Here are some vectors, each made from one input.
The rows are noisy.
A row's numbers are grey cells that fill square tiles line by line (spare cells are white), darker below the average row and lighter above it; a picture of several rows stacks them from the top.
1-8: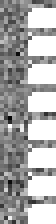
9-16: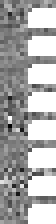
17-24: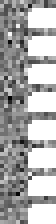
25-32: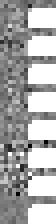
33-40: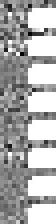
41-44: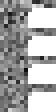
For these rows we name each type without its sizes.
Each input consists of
a list of points on a line.
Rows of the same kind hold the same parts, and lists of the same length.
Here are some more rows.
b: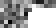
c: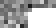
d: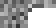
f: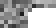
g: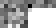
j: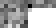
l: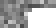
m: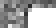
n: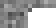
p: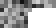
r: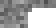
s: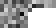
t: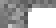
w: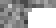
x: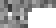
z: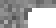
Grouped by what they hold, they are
b, c, d, l, n, r, s, x, z
f
g, j, m, p, t, w

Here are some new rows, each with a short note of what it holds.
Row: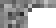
a list of one item
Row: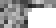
the empty list
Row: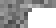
a list of two items
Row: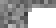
the empty list
